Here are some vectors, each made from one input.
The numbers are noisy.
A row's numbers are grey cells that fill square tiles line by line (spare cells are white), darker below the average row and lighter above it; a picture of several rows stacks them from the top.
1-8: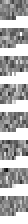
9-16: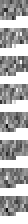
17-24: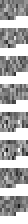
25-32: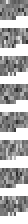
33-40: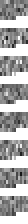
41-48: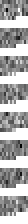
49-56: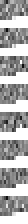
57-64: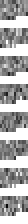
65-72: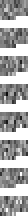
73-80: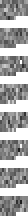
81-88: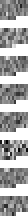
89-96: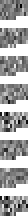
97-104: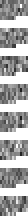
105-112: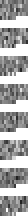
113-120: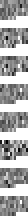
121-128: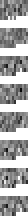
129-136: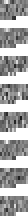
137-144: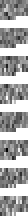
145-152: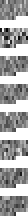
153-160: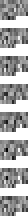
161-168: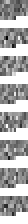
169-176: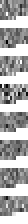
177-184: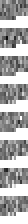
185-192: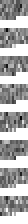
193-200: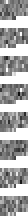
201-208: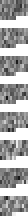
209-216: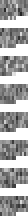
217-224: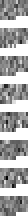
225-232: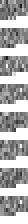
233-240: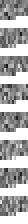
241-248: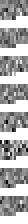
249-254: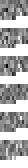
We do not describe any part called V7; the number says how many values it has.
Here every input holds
a list of up to three items, each a true/false value and a value of V7.
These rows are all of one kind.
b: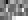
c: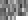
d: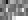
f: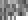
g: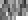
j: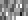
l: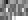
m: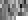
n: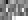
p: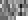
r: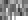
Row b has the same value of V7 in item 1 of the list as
d, l, n and r.
